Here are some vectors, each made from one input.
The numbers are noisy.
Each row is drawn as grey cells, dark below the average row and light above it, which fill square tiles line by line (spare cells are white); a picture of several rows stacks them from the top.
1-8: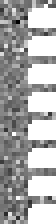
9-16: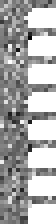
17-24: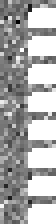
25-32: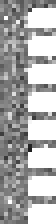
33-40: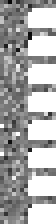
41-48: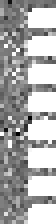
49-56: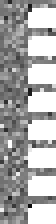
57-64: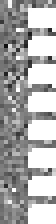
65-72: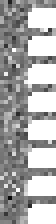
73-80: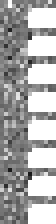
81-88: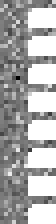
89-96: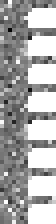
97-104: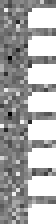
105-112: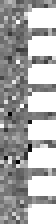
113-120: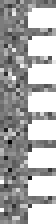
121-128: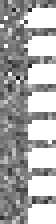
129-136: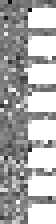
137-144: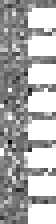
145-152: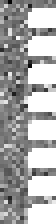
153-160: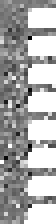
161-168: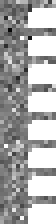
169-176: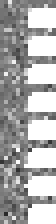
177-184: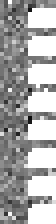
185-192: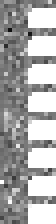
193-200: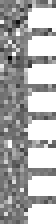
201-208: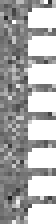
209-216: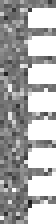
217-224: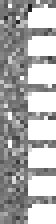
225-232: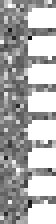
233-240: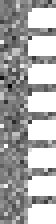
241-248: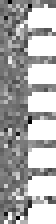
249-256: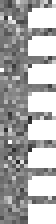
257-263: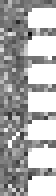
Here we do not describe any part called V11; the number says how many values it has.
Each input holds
either a point on an 8-point circle, or a true/false value and a value of V11.
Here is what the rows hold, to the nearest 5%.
About 30% of them hold a point on an 8-point circle. The rest hold a true/false value and a value of V11.
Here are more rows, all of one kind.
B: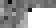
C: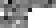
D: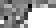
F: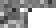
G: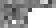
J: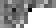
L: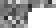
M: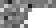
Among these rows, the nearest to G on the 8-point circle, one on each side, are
F and L.
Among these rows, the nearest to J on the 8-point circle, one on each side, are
D and L.
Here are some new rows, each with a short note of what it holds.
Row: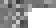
a true/false value and a value of V11
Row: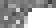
a true/false value and a value of V11
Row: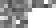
a true/false value and a value of V11
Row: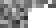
a true/false value and a value of V11
